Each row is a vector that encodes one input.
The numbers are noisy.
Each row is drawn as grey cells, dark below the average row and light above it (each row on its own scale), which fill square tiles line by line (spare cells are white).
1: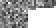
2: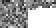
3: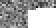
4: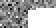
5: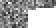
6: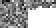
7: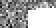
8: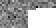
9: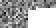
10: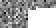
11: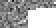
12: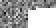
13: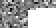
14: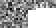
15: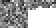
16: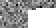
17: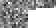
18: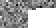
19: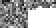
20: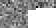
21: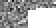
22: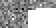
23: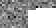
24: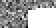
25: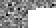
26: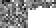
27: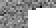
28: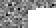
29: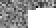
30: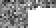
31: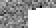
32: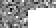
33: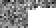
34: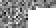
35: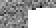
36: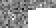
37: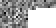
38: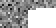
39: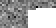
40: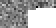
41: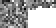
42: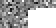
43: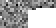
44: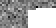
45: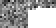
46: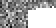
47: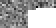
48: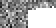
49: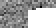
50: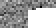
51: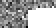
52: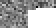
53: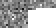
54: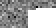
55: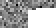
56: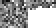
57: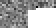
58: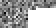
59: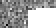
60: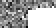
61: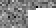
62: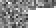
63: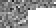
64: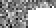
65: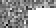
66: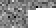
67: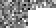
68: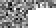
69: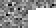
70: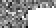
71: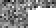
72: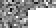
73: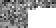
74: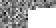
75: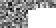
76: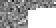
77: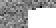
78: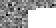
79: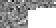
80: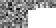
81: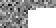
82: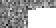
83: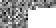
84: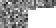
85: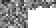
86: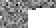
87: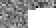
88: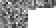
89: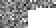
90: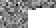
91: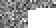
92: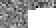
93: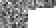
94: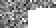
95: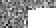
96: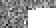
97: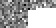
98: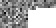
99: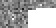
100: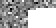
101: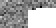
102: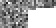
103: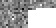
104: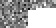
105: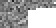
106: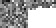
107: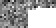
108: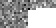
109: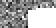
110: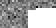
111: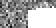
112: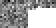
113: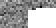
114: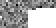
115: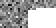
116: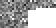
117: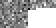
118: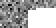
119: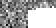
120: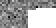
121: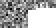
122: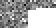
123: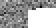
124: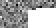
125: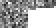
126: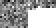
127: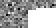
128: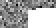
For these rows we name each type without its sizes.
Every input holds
either a point on a circle, or three true/false values.
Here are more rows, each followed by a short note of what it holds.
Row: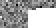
three true/false values
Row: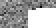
three true/false values
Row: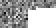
three true/false values
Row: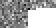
a point on a circle
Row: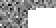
a point on a circle
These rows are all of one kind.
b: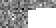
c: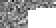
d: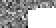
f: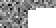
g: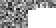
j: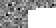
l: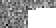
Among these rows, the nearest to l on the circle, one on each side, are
b and d.
